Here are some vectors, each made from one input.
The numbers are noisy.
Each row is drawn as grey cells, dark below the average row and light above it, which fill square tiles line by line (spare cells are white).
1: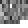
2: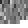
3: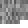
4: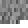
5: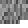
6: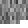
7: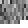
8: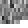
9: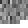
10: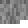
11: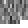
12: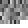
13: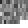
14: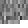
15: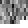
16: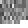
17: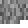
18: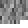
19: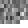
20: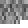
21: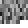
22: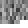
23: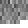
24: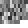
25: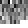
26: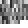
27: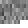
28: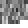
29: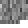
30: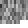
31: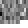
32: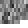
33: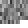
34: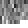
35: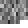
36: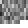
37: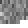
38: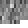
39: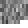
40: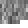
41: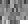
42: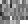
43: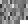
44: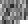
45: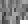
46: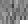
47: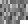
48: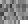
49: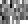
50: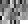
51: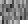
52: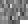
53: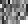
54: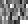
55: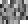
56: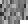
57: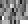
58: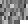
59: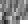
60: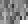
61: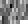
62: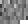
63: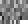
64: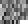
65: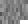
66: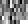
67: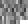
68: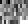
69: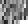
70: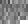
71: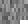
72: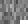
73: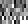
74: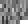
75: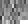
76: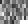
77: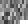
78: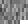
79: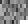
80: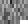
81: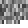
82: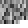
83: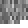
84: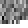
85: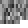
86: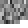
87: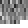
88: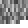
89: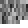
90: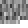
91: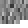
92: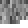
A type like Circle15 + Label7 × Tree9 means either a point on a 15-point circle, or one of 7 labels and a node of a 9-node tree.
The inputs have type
Tree17.
